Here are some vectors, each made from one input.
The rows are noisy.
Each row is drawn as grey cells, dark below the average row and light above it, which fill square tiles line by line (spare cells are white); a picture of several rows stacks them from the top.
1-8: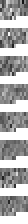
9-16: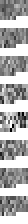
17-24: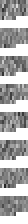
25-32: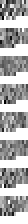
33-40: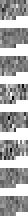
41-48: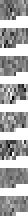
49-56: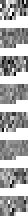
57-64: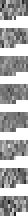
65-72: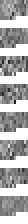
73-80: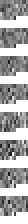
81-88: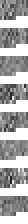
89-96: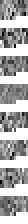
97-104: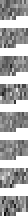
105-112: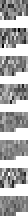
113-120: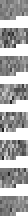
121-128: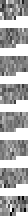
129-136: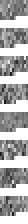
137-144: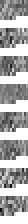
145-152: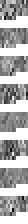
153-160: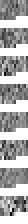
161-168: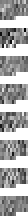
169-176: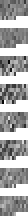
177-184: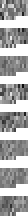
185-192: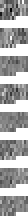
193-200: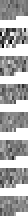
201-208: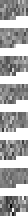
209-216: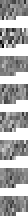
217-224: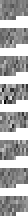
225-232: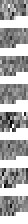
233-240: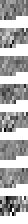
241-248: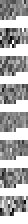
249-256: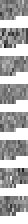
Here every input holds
a point on an 8-point circle and a true/false value.
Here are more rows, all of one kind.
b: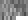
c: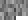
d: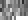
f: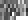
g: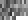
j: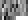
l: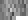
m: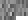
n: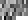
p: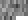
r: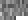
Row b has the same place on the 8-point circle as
p and r.
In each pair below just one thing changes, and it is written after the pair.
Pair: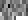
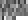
the true/false value
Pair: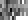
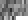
the place on the 8-point circle
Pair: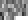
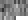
the true/false value
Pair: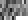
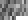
the place on the 8-point circle
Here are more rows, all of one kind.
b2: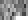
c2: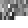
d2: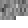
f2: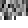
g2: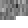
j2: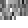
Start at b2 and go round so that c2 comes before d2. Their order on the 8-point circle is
b2, c2, g2, f2, d2, j2.
